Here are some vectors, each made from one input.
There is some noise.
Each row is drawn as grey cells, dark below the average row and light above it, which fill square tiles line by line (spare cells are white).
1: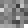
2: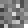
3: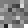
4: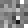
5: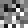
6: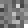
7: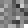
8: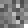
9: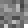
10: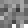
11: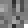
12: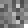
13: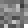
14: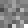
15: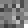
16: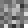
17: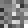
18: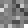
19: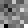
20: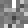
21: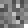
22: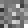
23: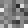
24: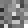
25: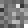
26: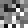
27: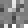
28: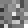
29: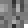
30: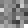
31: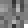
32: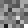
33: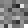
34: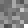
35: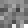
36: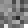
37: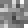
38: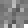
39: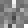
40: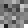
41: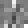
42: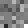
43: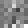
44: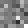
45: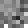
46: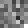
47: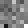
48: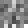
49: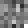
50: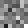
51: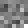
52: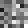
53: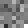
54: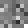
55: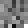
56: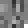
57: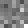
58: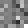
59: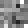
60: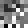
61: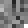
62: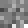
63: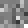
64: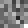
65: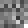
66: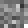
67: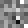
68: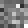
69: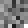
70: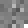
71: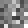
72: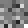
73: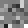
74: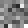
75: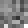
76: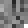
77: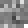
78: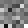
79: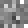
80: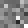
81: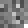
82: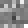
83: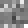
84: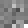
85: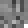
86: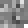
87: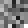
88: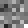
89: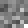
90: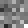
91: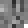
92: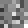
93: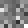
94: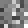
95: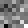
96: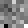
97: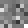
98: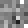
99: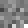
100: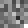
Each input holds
a list of up to two items, each a point on a 5-point line and a true/false value.
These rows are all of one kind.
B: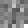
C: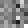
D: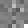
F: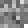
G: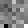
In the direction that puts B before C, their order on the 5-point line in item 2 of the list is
B, C, F, D, G.
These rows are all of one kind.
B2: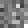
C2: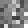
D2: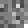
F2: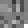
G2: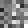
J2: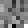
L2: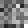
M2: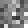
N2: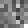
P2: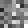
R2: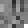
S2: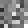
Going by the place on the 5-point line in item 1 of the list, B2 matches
D2, N2 and R2.
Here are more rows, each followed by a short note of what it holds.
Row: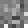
a list of one item
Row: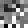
the empty list
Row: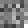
a list of one item
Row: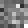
a list of one item
